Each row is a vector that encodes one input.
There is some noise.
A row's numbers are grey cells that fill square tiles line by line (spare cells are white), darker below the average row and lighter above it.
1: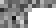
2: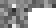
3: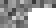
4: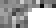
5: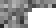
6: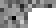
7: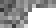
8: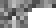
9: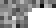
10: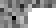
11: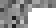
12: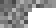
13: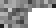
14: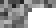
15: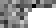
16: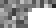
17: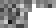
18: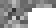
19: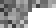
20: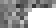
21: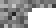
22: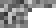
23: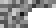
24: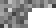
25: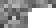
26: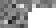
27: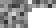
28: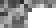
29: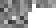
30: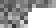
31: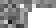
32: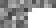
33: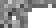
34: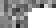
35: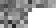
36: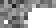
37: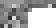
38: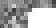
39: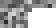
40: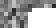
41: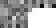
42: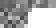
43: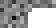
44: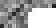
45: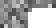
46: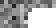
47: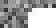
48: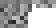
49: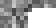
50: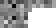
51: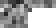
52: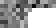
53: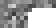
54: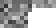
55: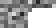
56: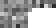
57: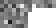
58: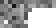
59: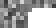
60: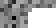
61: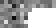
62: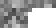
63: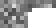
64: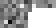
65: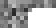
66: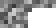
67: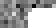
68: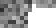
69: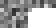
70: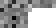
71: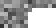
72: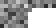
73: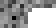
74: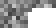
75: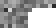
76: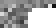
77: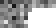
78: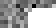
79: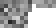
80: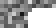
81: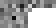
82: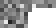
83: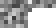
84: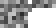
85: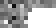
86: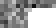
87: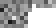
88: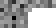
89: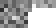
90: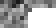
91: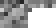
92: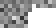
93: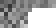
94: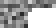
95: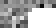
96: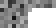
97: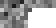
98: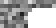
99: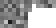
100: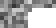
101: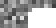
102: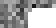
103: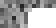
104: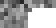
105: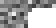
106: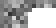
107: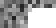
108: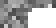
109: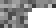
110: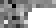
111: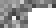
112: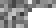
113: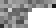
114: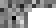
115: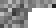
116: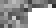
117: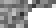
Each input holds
either a point on a 10-point circle, or a point on a 7-point line.
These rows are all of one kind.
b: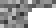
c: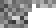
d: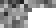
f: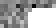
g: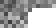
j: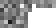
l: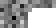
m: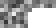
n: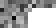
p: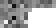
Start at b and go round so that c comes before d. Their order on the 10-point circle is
b, f, n, l, g, c, j, p, d, m.
